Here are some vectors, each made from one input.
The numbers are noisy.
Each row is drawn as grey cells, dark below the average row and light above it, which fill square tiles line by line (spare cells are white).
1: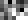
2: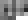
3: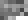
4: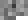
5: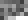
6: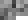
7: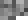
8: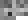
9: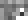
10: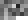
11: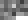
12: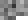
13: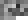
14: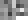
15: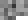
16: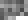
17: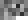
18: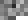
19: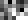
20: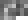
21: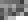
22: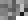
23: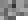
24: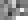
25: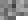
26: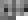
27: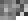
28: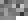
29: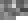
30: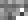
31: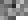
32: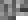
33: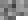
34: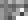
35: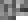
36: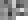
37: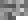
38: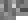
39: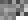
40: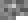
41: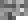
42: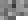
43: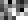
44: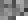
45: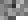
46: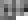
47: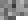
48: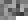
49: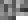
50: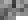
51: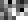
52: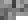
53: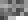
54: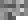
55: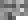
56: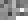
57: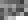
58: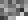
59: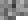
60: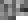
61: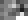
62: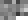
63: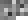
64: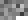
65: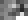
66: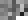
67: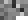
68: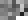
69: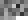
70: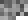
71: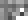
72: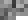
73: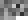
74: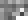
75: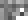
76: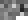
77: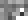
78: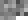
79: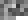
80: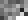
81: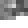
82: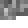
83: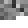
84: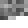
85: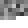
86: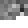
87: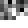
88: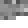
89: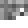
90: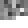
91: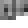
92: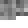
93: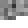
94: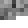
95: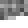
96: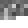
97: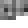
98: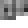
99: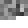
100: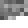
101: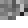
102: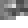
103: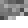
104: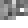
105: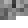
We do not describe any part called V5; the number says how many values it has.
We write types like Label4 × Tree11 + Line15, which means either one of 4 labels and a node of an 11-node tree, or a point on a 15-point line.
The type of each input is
List2(Bool × V5).
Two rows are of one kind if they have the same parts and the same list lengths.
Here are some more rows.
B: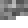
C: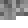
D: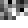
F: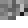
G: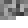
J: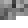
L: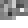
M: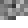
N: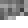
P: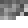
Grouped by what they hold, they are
B, C, G, L, N, P
D
F, J, M

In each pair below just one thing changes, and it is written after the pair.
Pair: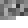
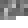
the true/false value in item 1 of the list
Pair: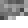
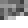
the value of V5 in item 2 of the list
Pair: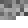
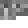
the value of V5 in item 1 of the list
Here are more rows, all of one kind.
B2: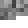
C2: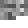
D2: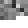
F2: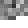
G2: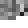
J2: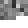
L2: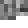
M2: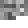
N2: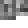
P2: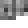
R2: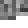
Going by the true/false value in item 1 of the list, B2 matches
G2 and P2.
